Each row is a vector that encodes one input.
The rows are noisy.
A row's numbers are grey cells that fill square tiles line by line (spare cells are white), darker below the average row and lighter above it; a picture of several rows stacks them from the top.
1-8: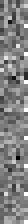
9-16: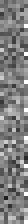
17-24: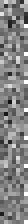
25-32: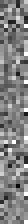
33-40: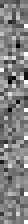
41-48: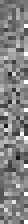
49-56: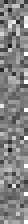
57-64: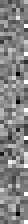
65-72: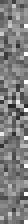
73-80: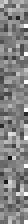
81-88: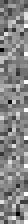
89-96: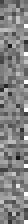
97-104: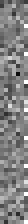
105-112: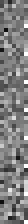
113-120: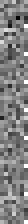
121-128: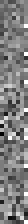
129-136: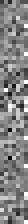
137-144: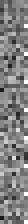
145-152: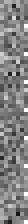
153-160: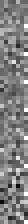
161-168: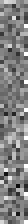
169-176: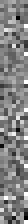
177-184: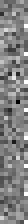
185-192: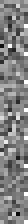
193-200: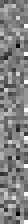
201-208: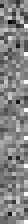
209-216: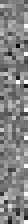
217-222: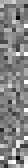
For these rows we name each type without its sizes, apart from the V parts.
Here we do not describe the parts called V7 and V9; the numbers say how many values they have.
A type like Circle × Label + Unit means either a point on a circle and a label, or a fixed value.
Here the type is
Bool × Label + Unit + V7 × V9.
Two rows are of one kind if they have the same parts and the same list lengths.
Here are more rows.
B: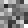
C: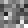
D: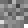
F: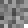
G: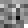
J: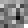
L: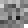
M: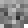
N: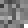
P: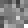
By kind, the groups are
B, G, J, L, M
C
D, F, N, P

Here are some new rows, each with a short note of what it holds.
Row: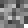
a value of V7 and a value of V9
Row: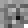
a label and a true/false value
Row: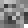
a label and a true/false value
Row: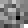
a label and a true/false value
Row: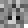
a label and a true/false value
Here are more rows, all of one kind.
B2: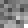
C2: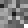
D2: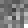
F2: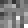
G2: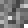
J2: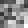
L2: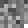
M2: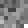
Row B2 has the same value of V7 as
J2 and M2.
